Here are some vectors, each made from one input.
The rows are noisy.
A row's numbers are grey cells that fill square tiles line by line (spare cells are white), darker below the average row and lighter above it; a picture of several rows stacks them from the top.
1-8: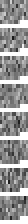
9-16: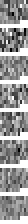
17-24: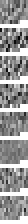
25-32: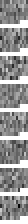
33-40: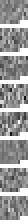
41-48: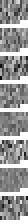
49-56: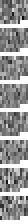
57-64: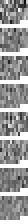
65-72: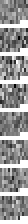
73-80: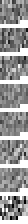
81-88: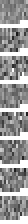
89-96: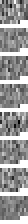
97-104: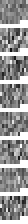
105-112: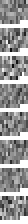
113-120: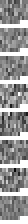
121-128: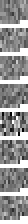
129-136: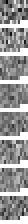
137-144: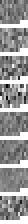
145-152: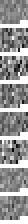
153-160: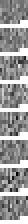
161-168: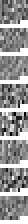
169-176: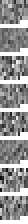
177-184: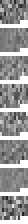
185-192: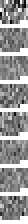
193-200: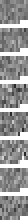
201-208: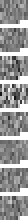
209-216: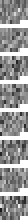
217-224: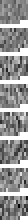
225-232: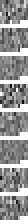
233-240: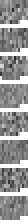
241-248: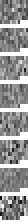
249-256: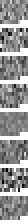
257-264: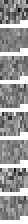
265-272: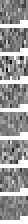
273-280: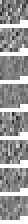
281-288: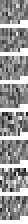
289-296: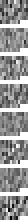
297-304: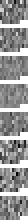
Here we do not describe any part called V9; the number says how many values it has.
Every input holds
one of 11 labels and a point on a 6-point line, together with either one of 10 labels and a value of V9, or four true/false values.
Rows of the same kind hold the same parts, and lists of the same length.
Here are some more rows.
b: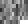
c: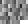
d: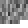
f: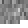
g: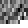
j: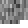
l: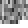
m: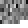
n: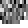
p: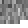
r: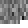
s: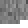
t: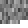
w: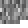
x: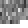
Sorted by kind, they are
b, g, l, n, p, s, w, x
c, d, f, j, m, r, t

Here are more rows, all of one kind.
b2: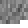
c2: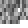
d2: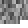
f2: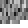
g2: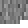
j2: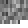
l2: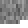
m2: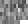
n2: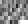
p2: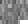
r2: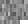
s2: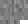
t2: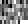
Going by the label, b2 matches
f2 and l2.
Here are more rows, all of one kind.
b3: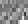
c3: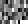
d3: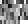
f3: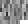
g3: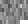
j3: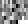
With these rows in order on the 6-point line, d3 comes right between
c3 and g3.
